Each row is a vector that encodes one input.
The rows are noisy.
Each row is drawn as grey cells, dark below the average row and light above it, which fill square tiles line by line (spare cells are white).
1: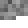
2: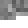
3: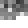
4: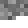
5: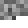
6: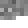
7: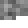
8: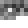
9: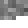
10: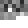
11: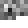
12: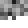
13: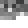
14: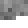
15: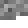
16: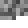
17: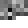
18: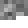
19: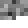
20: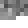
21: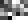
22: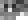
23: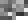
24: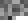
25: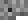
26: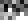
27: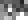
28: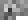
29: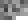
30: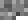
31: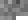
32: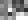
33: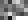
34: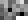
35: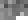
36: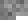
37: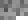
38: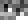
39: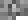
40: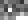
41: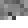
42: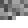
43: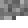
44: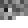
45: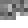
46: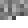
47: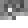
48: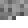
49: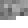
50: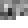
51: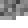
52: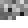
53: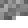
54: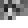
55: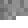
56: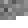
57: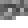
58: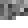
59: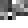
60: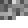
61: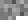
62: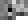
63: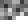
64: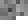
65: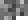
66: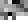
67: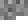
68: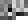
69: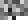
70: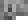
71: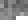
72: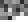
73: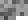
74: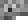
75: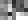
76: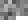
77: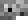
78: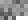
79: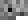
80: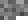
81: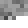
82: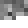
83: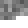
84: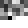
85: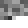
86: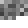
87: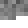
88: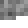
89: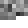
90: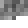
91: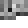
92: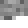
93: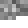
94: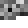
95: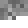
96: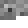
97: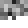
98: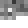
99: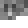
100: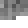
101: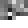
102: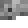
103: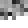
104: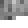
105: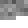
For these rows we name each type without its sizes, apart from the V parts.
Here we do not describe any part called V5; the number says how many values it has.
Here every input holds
a list of items, each a true/false value and a value of V5.
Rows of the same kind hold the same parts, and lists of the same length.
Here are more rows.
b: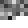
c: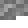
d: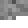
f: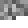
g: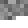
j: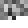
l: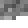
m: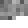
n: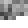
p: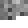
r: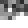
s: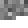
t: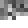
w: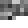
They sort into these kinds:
b, g, l, r, s
c, d, f, j, m, n, p, t
w

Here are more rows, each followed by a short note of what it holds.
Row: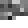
the empty list
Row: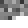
a list of two items
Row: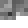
a list of two items
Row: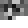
the empty list
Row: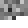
a list of one item
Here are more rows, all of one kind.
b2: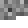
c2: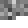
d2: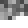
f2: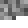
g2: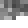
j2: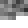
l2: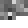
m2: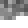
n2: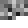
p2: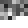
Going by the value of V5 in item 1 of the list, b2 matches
d2, m2 and p2.
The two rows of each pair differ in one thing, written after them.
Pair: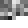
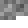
the true/false value in item 2 of the list
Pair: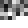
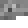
the true/false value in item 1 of the list
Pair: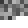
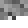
the value of V5 in item 1 of the list
